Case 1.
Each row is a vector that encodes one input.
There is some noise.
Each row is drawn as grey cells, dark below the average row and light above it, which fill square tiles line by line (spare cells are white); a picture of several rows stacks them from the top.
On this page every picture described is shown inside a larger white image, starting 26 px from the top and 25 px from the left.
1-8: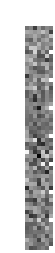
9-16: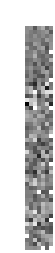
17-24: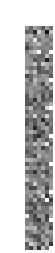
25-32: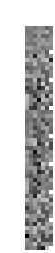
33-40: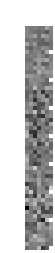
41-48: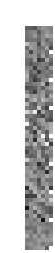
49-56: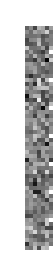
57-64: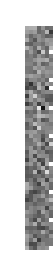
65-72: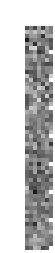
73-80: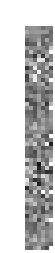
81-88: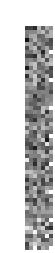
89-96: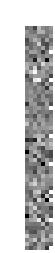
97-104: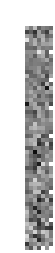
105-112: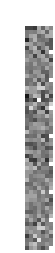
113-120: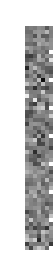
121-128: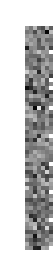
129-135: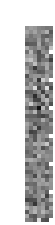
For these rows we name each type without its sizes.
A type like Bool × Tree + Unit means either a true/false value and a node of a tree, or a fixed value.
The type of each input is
Bool × Bool × Bool.
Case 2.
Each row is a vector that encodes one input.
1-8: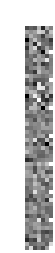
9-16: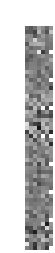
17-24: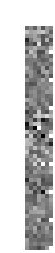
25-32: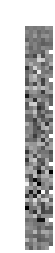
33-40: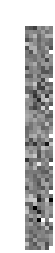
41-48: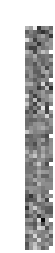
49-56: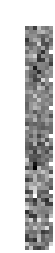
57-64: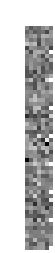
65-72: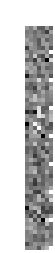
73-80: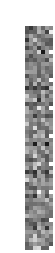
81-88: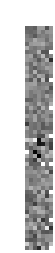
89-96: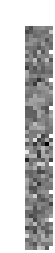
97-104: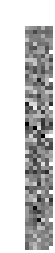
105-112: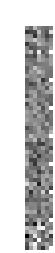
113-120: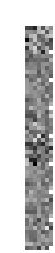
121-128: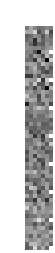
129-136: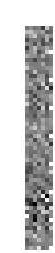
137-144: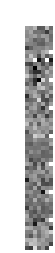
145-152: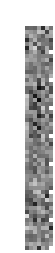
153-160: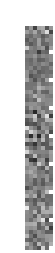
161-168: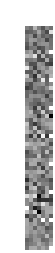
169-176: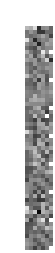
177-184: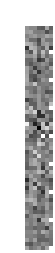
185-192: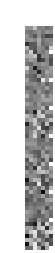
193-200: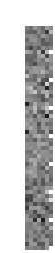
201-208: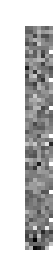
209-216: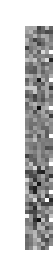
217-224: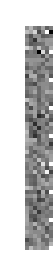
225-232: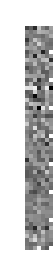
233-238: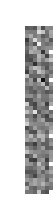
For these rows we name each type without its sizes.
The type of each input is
Bool × Bool × Bool.
